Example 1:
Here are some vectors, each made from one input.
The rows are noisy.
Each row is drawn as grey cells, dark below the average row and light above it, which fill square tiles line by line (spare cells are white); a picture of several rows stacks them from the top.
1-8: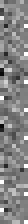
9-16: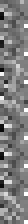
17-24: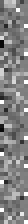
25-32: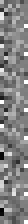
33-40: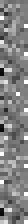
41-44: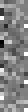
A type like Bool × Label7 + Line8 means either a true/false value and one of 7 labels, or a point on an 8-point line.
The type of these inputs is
Line3 × Line5 + Line4.
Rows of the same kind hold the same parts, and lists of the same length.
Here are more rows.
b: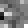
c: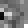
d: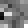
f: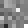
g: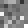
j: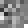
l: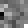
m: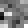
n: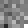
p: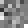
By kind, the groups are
b, c, d, l, m
f, g, j, n, p

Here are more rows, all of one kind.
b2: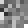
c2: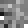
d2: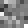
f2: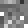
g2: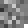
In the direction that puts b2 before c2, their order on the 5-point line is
f2, b2, d2, g2, c2.
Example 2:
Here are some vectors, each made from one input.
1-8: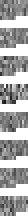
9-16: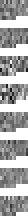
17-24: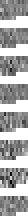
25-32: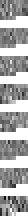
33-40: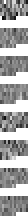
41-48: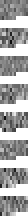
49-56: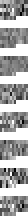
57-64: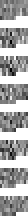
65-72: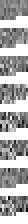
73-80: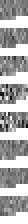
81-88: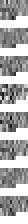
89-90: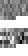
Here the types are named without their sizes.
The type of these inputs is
List(Line × Line).
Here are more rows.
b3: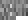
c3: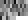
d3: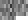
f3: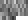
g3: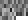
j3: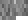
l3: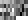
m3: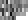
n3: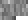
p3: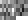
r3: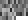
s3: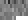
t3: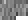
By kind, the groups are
b3, d3, f3, j3, n3, s3, t3
c3, g3, m3, r3
l3, p3

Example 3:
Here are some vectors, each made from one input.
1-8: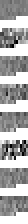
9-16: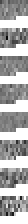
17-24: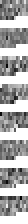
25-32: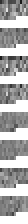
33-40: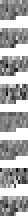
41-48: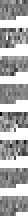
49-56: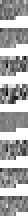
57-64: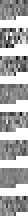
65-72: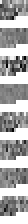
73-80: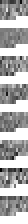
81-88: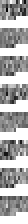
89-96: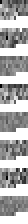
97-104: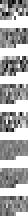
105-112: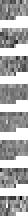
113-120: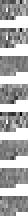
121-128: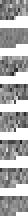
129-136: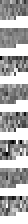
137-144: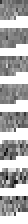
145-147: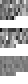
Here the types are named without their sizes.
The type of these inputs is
Tree × Tree + Unit.
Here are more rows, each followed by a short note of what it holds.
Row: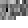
a node of each of two trees
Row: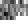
a fixed value
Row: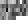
a node of each of two trees
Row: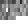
a node of each of two trees
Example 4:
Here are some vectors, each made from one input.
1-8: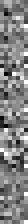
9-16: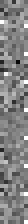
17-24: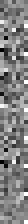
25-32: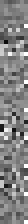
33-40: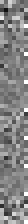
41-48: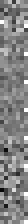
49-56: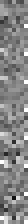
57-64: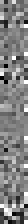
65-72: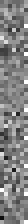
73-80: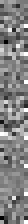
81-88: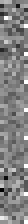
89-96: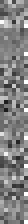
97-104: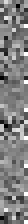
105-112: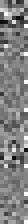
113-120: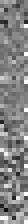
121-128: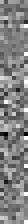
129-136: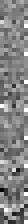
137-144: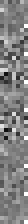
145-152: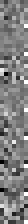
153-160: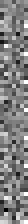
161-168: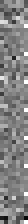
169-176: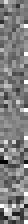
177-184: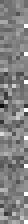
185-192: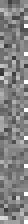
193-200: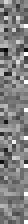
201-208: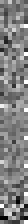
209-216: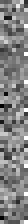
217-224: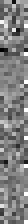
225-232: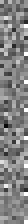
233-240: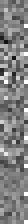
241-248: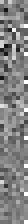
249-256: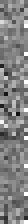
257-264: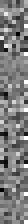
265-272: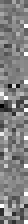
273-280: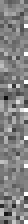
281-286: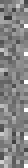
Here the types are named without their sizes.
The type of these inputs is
Circle + Tree.
